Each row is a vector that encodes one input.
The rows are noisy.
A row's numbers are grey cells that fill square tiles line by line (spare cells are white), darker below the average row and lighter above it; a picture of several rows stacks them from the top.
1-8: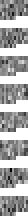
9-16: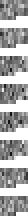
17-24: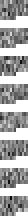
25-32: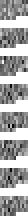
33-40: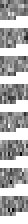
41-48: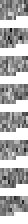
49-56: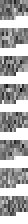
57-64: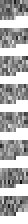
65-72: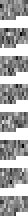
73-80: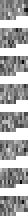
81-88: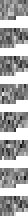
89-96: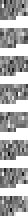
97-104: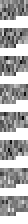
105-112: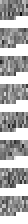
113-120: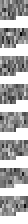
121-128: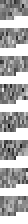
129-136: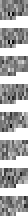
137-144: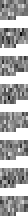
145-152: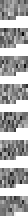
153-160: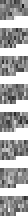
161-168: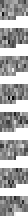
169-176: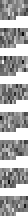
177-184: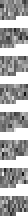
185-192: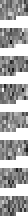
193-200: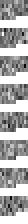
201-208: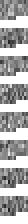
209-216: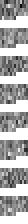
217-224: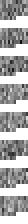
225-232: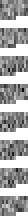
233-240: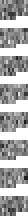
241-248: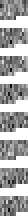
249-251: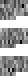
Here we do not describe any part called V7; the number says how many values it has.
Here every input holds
either one of 9 labels, a point on a 6-point line and a value of V7, or one of 11 labels, or three true/false values.
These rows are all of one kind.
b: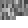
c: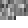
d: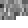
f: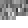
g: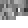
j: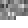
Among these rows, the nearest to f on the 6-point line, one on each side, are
b and j.
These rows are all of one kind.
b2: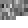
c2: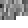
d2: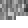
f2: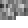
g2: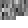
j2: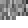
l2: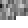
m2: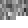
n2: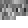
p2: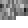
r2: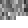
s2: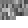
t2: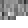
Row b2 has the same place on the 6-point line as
c2, f2, l2 and p2.
